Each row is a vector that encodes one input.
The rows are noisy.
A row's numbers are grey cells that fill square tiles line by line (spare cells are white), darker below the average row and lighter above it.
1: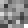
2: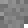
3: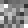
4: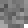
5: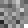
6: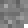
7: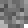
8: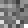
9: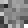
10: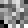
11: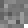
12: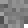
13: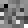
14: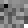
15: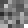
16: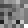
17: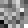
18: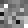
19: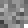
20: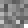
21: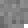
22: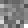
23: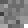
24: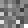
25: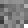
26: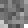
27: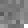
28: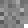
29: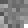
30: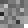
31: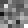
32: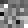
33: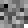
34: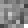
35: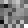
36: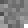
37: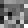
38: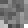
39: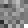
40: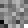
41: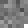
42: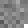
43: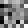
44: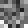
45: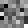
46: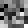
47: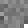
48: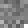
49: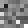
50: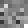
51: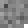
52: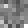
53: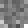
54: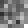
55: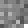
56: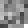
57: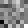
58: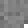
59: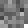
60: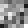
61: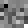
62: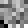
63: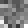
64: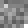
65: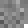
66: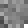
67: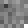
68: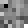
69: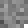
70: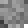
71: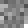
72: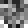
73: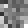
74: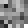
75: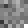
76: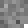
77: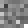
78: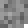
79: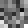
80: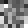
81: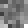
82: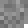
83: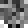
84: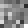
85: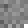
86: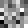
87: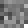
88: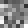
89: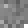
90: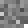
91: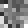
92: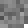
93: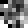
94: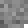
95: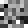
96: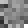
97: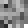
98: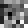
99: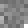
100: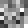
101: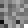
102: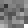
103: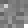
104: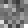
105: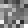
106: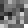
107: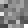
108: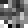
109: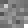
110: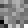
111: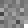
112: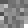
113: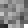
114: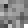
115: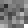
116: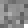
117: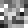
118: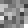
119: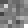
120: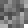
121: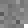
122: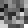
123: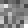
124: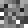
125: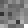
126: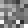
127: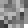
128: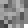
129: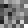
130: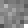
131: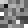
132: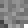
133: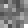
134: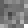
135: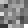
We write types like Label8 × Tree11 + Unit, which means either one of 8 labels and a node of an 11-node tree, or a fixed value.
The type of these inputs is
Bool × Bool × Bool + Circle10 × Circle10 + Unit.
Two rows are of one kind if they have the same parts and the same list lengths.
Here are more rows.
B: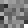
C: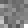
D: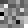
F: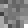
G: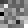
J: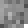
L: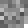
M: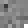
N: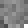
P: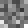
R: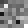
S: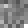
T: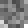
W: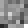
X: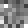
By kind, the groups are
B, J, N, R, S, W, X
C, D, F, L
G, M, P, T

